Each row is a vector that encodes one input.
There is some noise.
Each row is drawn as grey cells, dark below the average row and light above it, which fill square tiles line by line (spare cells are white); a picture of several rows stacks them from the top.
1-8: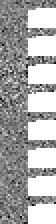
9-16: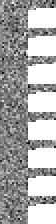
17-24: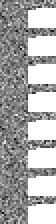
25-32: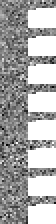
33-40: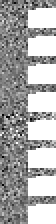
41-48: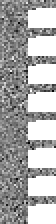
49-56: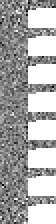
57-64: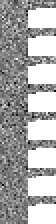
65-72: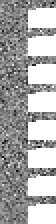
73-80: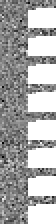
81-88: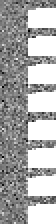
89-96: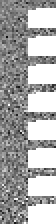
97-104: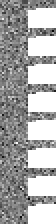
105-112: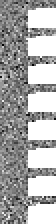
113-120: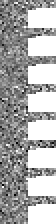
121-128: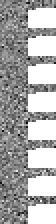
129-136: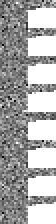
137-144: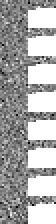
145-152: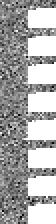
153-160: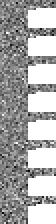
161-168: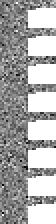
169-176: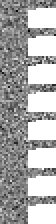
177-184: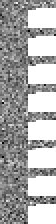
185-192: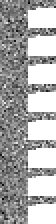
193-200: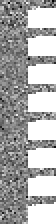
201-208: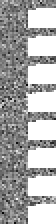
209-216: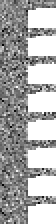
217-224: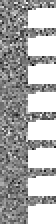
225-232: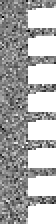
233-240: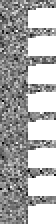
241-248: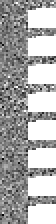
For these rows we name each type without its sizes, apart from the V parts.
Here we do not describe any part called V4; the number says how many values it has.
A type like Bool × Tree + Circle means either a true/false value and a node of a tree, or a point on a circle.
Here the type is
Bool × (Tree + Unit) × (Tree + V4).
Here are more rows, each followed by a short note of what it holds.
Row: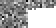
a true/false value and a value of V4
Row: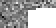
a node of a tree and a true/false value
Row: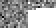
a node of a tree and a true/false value
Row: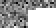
a node of a tree, a true/false value and a value of V4
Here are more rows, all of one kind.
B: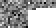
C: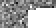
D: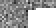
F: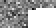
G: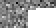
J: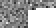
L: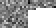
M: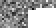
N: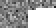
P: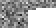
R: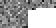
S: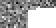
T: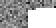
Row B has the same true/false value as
C, G and S.
